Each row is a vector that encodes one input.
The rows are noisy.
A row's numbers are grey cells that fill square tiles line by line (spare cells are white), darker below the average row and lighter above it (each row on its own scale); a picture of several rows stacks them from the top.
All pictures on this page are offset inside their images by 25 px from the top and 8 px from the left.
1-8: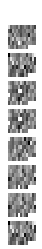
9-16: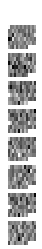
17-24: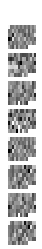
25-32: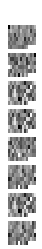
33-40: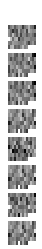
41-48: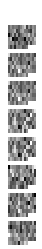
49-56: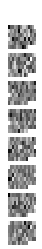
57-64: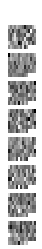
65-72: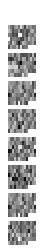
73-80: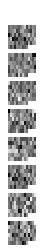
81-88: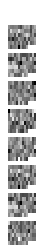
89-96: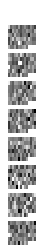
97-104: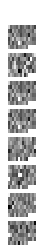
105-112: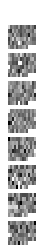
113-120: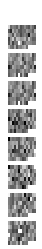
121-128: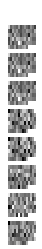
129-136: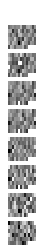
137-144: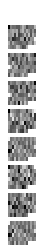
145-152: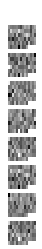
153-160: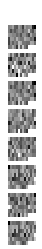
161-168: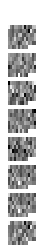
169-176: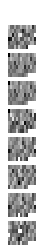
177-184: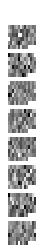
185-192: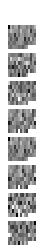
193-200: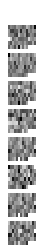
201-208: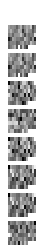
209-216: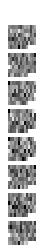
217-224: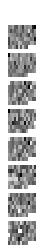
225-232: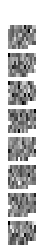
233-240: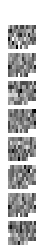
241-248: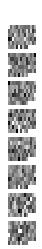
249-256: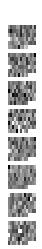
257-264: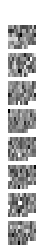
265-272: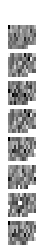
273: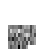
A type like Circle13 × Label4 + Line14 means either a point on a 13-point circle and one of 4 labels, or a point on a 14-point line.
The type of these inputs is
Bool × Bool × Bool × Bool + Label6.
